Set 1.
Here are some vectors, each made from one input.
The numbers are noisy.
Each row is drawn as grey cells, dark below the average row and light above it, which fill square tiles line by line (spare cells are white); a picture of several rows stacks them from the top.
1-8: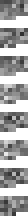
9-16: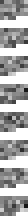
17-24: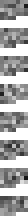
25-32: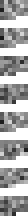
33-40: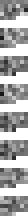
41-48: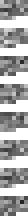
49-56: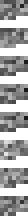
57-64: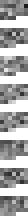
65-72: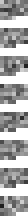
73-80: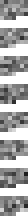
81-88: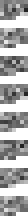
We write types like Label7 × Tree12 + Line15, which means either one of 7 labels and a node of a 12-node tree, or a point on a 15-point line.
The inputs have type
Label12.
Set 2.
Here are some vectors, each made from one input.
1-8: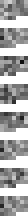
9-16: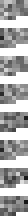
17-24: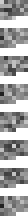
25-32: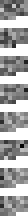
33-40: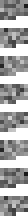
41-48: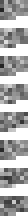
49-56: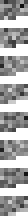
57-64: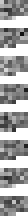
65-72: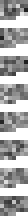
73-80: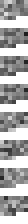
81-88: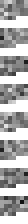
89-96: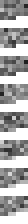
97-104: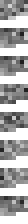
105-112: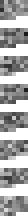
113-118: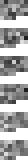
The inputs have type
Label12.
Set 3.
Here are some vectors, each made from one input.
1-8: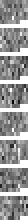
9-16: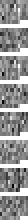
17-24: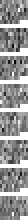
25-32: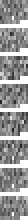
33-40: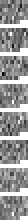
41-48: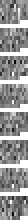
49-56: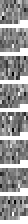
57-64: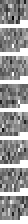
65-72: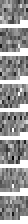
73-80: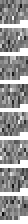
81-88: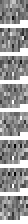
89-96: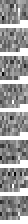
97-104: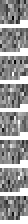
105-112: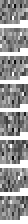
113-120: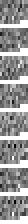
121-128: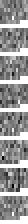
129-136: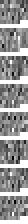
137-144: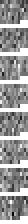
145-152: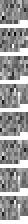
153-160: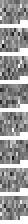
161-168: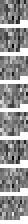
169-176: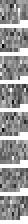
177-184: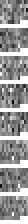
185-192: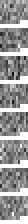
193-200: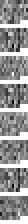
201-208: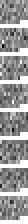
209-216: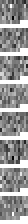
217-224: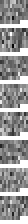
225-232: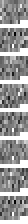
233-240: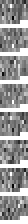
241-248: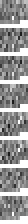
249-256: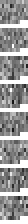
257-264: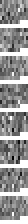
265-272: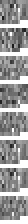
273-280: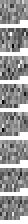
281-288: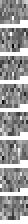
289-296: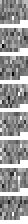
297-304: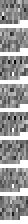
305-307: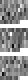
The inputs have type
Circle16.
